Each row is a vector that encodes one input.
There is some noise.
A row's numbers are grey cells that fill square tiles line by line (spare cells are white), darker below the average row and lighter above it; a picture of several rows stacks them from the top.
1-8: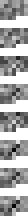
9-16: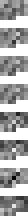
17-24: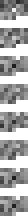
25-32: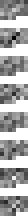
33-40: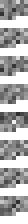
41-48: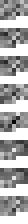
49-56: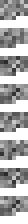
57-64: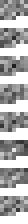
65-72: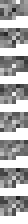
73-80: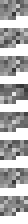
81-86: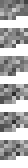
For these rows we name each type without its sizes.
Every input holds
a point on a circle.
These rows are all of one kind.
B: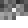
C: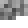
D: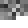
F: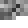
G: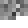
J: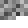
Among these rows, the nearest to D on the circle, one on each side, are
B and G.
